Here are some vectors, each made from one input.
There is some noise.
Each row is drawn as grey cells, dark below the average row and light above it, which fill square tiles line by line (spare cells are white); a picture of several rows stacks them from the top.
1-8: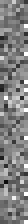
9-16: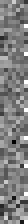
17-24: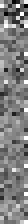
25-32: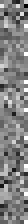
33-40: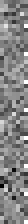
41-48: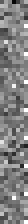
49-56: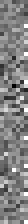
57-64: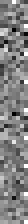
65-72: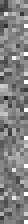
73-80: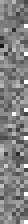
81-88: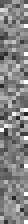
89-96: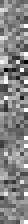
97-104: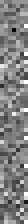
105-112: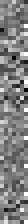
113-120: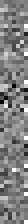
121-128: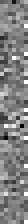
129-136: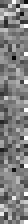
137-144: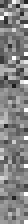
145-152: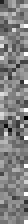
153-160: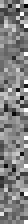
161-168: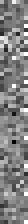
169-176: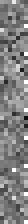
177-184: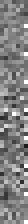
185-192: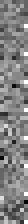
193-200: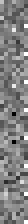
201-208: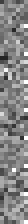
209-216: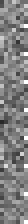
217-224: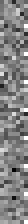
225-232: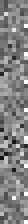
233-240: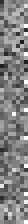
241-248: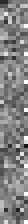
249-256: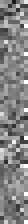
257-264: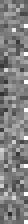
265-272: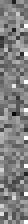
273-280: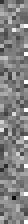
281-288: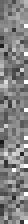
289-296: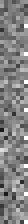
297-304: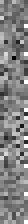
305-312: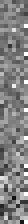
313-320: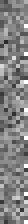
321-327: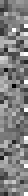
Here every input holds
five true/false values.
